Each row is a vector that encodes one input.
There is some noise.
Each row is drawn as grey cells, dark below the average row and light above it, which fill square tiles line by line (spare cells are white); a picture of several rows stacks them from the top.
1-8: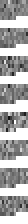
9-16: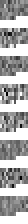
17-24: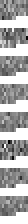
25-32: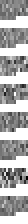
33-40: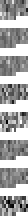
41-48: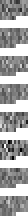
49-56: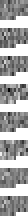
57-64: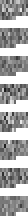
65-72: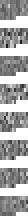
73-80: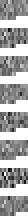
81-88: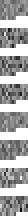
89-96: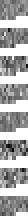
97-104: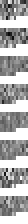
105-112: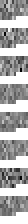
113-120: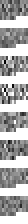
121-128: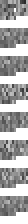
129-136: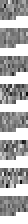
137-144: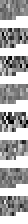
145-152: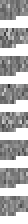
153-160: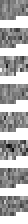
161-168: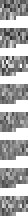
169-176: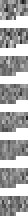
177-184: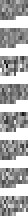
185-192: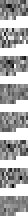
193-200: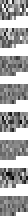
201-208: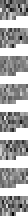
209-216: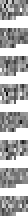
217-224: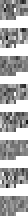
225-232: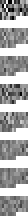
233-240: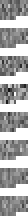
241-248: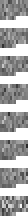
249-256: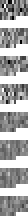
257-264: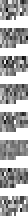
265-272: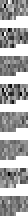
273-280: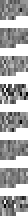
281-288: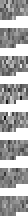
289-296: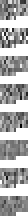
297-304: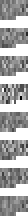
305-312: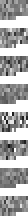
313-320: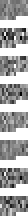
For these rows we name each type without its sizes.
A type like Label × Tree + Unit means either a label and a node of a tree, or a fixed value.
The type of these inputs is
Bool × Bool × Bool × Bool + Line × Line.
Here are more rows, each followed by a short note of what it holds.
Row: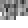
a point on each of two lines
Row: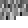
a point on each of two lines
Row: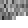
four true/false values
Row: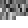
a point on each of two lines
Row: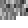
a point on each of two lines
